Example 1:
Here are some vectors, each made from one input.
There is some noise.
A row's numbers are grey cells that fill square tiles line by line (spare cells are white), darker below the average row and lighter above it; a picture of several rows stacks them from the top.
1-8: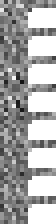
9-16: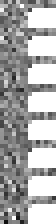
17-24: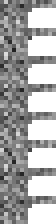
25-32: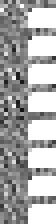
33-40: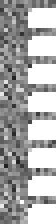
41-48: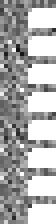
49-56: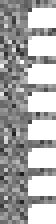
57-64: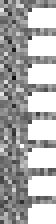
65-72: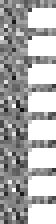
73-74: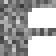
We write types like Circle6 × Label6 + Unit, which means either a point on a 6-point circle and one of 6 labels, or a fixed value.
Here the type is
Line9.
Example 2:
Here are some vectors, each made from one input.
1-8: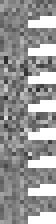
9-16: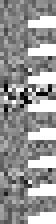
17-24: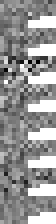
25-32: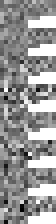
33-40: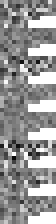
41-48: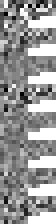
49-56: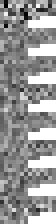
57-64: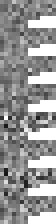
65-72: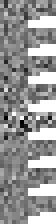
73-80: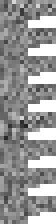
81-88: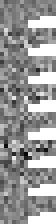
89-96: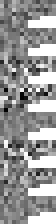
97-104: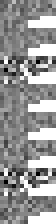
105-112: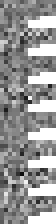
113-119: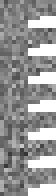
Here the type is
Circle9.
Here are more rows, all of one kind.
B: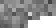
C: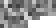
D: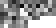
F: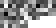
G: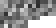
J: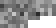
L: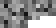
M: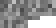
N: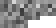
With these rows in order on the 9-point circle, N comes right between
J and M.
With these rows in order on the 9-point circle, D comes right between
L and M.
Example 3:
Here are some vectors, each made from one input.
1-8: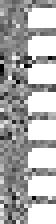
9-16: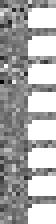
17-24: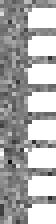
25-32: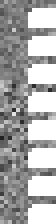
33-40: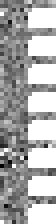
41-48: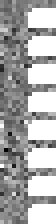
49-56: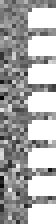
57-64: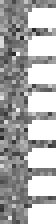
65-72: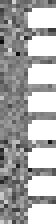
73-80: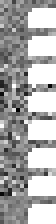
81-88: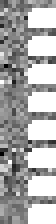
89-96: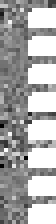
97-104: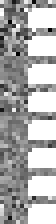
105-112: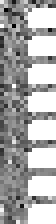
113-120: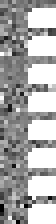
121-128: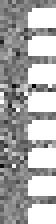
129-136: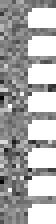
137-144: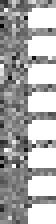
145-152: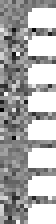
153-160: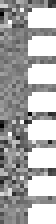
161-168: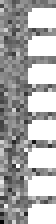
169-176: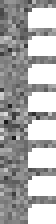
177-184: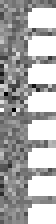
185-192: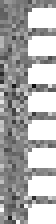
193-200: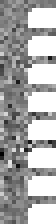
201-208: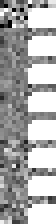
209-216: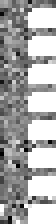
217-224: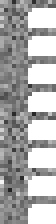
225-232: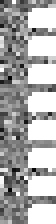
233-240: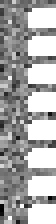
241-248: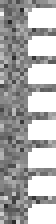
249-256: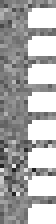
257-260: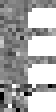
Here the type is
Circle16.
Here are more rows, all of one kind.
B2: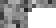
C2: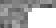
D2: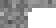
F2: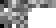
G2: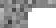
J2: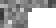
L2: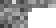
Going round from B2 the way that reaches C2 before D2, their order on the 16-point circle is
B2, G2, F2, C2, J2, D2, L2.
